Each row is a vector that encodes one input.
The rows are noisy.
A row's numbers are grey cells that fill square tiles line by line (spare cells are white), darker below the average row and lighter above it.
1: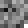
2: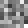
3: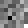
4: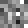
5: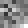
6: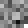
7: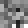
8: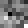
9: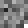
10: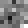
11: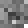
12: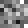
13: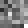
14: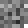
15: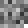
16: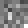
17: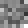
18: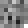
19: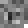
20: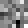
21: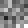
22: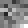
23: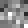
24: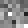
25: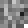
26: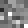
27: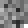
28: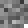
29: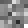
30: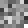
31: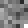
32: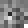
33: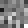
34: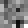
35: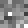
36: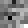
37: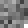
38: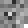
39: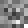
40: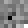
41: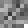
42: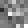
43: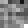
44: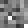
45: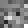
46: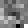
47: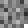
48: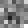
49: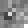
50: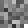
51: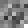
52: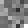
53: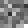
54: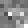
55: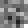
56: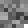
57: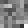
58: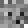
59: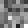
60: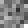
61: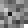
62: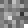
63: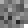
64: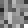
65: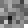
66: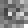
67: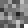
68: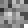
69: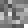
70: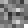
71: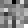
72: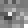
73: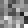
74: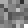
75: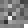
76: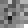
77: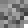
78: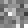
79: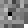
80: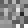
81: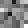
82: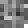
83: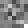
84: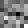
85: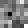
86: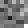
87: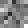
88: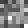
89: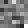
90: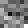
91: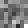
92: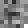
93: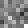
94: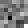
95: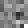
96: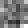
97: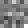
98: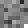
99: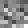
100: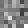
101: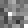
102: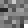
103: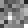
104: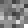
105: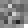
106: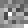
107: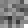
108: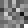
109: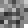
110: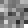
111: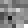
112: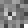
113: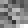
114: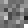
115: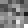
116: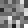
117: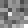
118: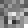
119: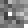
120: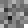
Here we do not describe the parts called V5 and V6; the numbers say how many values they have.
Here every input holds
a point on a 4-point line, four true/false values, a value of V5 and a value of V6.
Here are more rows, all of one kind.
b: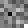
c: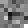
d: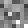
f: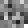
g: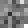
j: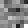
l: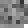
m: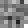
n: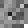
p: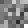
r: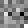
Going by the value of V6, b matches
c and d.
